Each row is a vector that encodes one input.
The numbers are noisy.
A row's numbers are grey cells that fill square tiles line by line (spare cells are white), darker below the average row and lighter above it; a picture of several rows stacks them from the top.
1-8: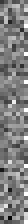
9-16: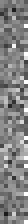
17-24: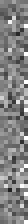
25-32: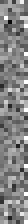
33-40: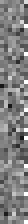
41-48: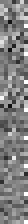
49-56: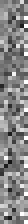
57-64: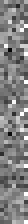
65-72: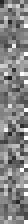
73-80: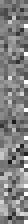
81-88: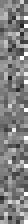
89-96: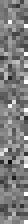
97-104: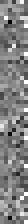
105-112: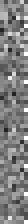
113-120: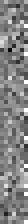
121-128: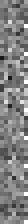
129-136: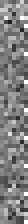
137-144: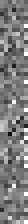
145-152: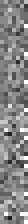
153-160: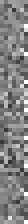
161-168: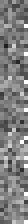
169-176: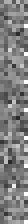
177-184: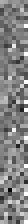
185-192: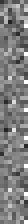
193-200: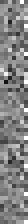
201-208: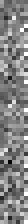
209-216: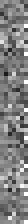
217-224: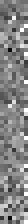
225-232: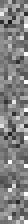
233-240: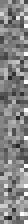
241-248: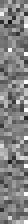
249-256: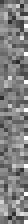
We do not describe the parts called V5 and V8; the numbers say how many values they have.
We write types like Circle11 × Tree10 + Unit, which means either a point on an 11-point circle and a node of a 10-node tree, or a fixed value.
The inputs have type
Bool × (Line10 + V8) + Line7 × V5.
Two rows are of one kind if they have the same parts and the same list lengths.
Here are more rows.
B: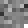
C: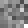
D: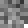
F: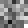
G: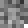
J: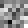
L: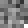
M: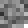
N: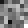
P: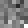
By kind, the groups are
B, C, M
D, G, L, P
F, J, N

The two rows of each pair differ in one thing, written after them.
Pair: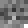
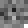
the place on the 10-point line
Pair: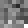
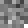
the place on the 10-point line
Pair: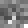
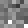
the true/false value
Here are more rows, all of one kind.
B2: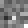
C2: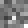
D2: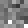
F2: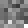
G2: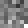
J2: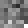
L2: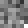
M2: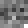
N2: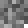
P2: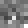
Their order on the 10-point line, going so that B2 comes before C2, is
L2, B2, C2, G2, P2, D2, F2, J2, M2, N2.
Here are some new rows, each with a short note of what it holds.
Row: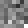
a point on a 10-point line and a true/false value
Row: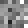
a point on a 7-point line and a value of V5
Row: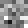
a point on a 7-point line and a value of V5
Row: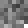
a point on a 10-point line and a true/false value
